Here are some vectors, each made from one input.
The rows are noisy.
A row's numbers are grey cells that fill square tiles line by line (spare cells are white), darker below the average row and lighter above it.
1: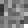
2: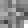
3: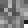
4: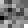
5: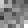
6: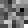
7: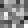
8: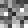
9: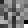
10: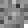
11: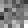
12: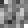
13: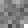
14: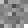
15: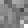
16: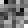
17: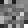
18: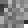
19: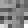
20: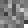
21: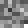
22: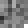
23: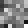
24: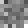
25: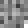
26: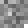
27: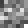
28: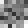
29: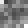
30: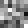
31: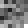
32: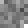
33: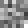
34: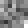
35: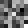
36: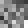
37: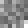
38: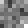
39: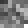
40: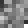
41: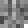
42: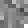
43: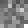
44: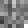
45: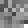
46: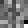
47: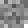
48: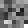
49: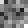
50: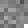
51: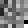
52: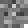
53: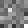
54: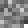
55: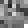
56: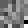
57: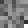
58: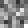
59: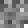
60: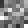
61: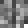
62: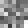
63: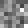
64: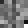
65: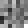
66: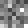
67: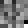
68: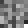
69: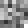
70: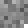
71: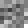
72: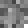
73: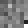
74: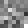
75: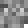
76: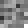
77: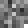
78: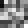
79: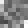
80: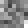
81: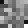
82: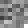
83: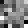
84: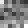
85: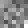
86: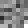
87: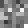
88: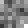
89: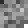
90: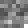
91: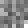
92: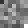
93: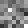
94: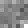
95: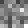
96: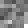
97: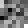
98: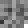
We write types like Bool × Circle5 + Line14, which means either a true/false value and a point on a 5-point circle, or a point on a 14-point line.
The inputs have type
Bool × Bool × Bool + Tree9 + Unit.
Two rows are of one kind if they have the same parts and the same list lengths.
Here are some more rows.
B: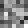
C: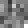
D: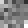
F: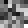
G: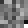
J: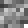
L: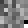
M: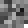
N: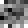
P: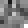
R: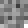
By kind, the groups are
B
C, D, M, N, P, R
F, G, J, L

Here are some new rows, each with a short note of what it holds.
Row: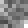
three true/false values
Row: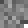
a node of a 9-node tree
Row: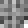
three true/false values
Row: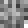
three true/false values
